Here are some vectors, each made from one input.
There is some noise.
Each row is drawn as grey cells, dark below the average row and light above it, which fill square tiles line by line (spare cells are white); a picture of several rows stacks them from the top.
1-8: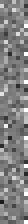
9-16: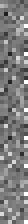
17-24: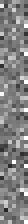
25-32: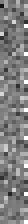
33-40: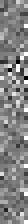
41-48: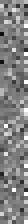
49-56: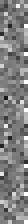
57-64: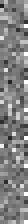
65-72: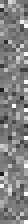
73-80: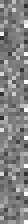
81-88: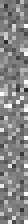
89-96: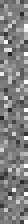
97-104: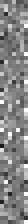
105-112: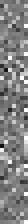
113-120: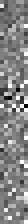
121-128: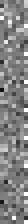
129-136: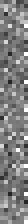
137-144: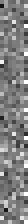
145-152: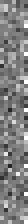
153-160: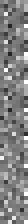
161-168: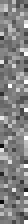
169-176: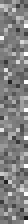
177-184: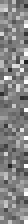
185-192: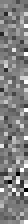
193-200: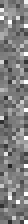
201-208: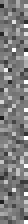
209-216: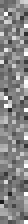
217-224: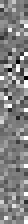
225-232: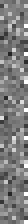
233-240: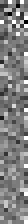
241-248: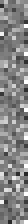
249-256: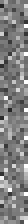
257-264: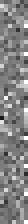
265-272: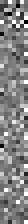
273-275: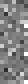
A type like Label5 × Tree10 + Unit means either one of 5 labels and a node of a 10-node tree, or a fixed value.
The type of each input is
Bool × Bool × Bool × Bool + Unit.
